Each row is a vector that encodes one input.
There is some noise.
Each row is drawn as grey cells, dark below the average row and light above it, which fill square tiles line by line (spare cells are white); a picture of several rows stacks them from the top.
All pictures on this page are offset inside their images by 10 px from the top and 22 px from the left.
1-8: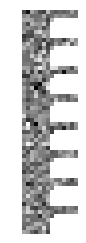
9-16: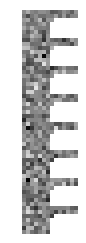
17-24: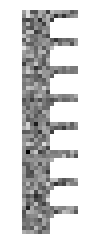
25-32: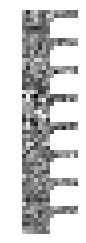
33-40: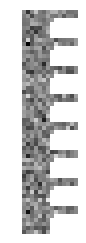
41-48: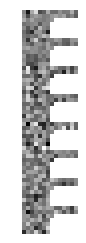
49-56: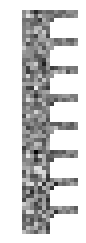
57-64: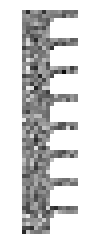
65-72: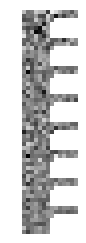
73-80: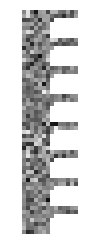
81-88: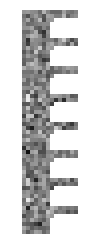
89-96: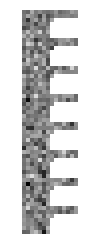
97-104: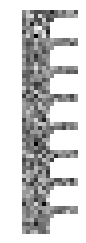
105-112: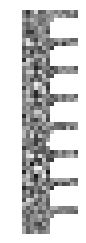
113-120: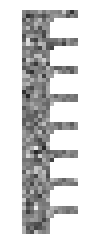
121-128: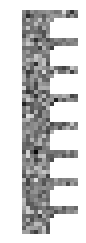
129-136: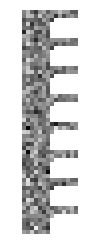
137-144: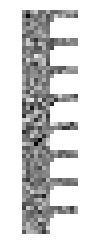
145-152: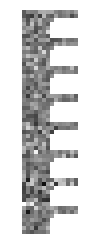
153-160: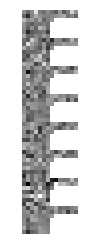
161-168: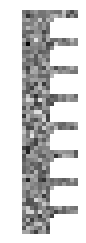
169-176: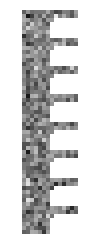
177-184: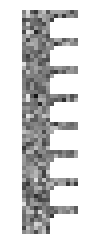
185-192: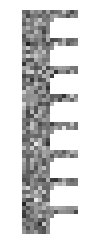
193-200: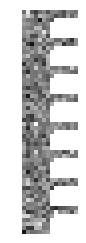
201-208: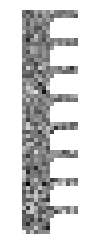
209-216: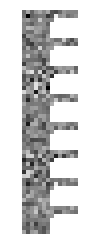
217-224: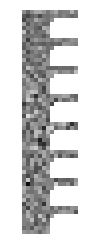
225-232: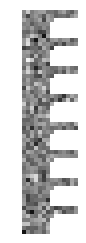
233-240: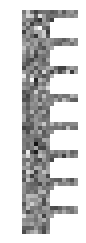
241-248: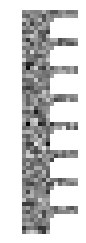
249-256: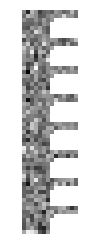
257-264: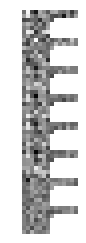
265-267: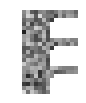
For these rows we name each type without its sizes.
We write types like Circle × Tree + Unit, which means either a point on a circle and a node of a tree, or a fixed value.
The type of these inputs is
Bool × Bool × Bool × Bool × List(Line).
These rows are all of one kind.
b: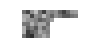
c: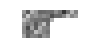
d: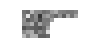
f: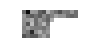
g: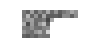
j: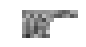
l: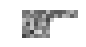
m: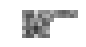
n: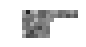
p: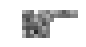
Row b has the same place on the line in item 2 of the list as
c, d, m and p.
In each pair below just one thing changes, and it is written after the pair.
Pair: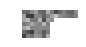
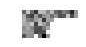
the place on the line in item 1 of the list
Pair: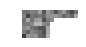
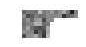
one of the four true/false values
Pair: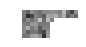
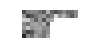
one of the four true/false values
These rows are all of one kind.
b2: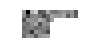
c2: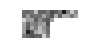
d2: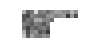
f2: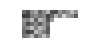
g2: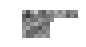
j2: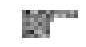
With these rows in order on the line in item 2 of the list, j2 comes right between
b2 and c2.
